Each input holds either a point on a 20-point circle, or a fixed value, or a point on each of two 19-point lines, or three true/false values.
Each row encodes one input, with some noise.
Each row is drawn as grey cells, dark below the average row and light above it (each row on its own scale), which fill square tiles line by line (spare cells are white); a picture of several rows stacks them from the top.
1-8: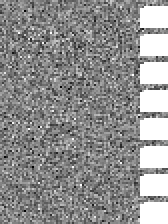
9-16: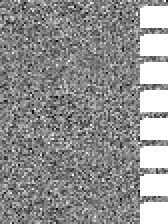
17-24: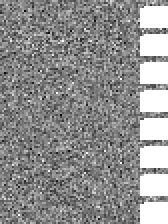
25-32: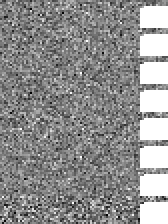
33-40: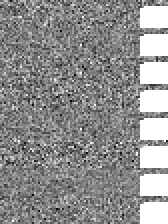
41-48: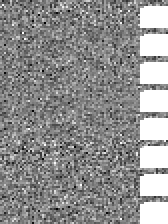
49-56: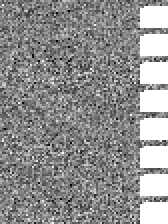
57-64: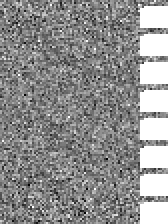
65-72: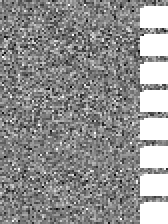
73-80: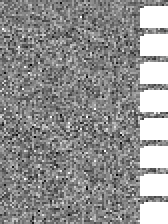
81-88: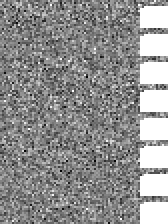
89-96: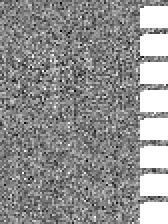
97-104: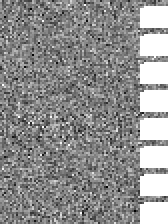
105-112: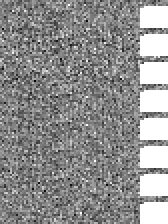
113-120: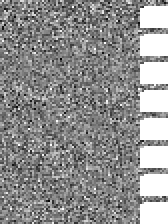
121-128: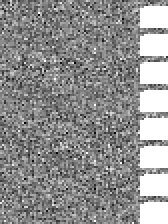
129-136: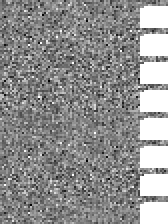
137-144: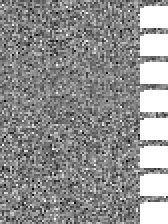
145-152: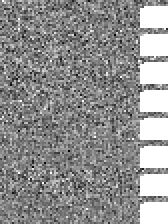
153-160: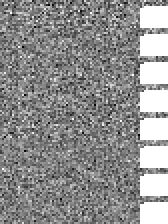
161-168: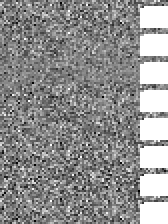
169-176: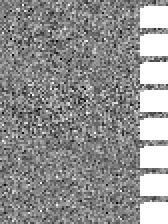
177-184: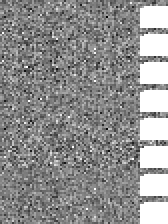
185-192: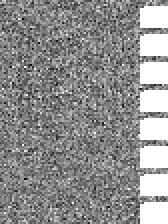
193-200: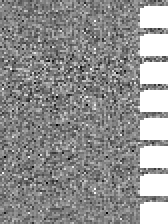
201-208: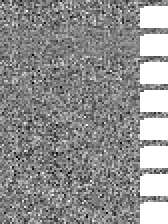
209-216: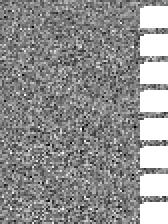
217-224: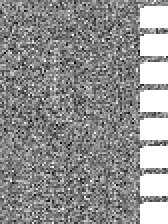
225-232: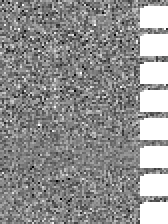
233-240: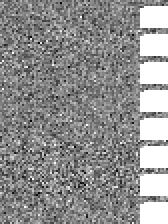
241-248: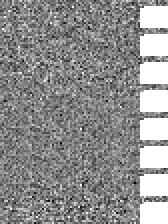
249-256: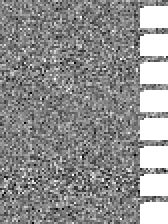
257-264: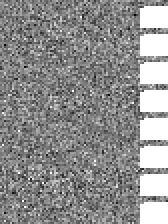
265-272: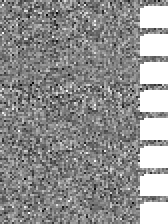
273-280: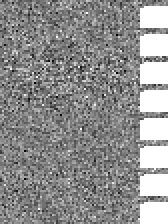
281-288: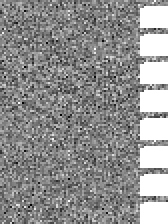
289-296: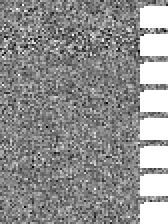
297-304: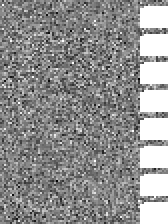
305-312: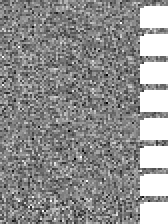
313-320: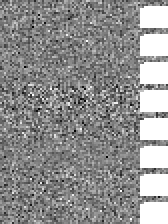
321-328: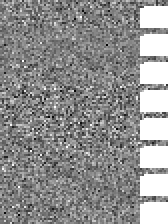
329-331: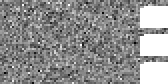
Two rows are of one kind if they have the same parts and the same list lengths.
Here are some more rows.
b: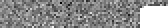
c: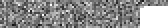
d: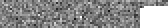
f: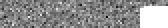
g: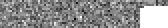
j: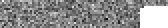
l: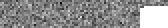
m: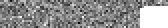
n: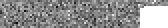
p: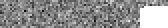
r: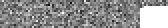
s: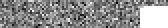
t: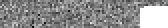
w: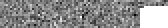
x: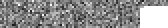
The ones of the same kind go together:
b, c, r, s, x
d, g, j, l, n, p, w
f, t
m

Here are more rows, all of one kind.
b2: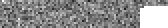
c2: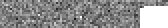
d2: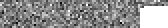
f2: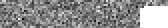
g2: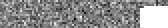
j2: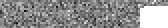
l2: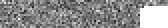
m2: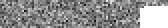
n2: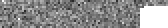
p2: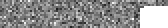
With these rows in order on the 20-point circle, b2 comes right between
n2 and p2.
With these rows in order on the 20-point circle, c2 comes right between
d2 and g2.
